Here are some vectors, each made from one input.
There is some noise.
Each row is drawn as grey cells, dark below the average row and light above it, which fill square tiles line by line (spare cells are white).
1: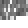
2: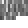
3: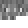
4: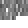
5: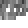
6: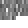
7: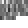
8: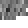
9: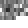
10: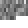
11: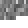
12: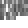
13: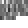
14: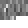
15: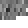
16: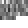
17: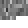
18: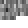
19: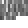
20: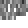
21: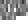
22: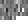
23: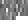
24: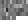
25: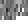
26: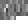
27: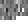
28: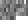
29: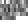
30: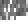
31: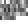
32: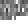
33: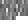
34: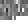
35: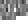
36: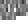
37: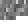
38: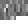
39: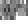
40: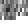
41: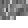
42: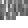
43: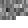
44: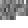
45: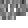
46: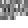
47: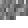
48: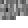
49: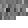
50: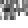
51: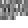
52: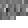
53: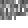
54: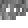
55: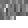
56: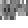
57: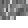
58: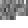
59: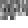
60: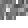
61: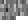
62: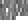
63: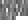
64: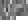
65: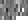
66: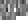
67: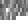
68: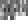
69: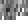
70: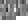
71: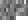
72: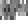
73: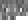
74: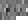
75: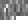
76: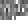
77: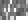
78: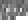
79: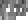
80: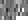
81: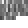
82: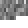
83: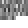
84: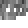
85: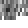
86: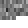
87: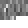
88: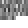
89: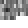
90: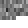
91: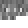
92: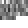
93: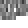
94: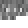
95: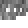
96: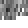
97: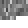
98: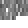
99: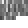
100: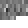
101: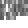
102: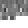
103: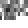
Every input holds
three true/false values.
